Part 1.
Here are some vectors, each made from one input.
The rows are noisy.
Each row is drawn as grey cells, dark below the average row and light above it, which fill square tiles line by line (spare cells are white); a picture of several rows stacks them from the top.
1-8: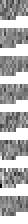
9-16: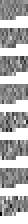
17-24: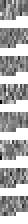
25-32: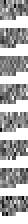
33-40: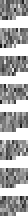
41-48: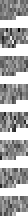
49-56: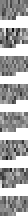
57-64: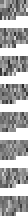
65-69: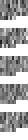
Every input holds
a point on an 8-point line.
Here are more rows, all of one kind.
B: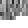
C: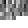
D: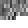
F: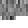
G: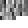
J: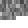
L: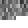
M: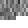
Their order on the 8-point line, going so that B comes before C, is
D, M, B, F, G, C, J, L.
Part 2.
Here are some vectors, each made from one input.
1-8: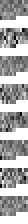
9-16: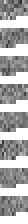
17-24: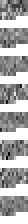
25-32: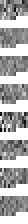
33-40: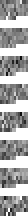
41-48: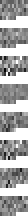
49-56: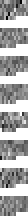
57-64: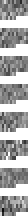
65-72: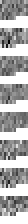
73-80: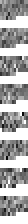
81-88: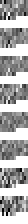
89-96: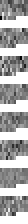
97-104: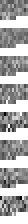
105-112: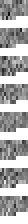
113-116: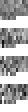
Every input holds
a point on a 15-point circle.
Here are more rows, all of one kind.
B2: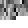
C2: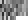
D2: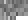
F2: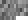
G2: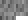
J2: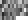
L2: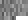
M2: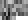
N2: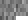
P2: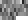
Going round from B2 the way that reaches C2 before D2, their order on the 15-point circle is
B2, M2, P2, J2, F2, G2, N2, L2, C2, D2.
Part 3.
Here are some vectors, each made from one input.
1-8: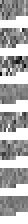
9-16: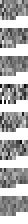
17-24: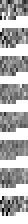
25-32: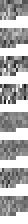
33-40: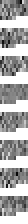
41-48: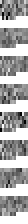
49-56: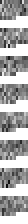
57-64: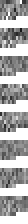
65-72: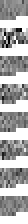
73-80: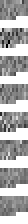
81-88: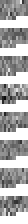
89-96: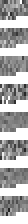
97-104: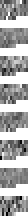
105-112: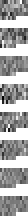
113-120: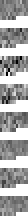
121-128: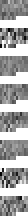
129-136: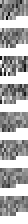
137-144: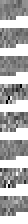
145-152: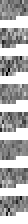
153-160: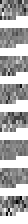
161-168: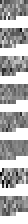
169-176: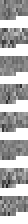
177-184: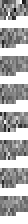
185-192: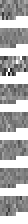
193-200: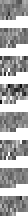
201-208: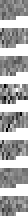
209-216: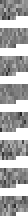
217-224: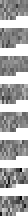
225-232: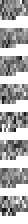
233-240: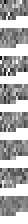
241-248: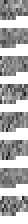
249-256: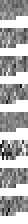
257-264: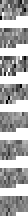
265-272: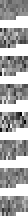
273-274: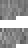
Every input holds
one of 9 labels.
